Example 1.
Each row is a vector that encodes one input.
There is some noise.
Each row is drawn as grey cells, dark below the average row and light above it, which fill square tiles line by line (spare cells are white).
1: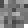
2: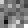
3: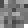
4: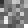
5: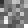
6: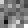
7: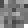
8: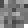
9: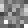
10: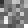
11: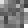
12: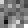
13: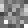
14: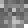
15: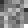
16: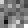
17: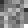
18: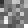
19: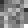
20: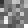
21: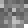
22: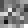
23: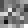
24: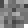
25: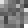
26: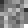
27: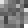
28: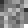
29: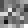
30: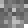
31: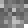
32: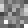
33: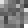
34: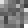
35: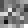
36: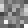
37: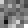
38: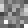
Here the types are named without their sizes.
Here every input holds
three true/false values.
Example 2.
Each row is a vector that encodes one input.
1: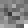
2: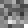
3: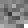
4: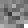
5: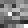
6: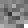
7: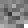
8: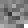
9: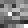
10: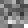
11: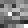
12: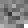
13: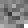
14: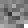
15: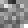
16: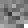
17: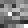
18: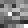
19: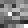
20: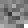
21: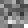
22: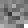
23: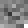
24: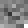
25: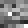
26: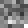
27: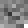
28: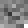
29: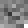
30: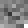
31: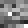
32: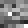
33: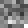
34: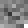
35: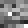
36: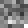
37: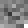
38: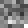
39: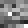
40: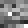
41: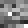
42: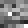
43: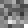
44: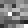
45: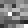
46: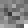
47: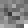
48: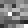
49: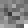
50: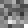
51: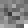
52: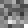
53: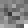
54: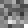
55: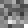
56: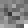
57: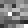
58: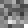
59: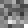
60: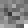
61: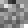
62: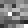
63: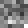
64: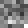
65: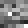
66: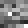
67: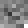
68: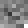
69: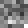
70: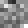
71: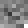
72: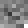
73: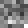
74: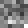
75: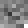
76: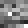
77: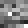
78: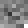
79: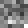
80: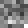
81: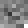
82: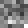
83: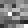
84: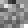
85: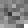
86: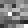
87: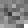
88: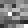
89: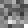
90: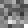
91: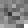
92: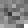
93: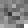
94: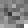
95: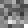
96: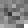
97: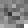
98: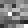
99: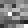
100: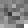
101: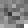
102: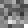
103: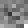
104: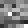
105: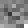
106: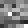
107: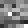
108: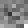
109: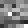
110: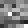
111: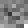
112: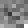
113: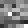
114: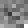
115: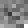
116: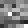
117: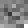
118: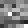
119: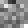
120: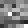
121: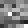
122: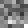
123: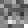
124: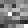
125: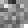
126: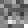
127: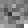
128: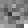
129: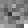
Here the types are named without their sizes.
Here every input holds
a point on a line.
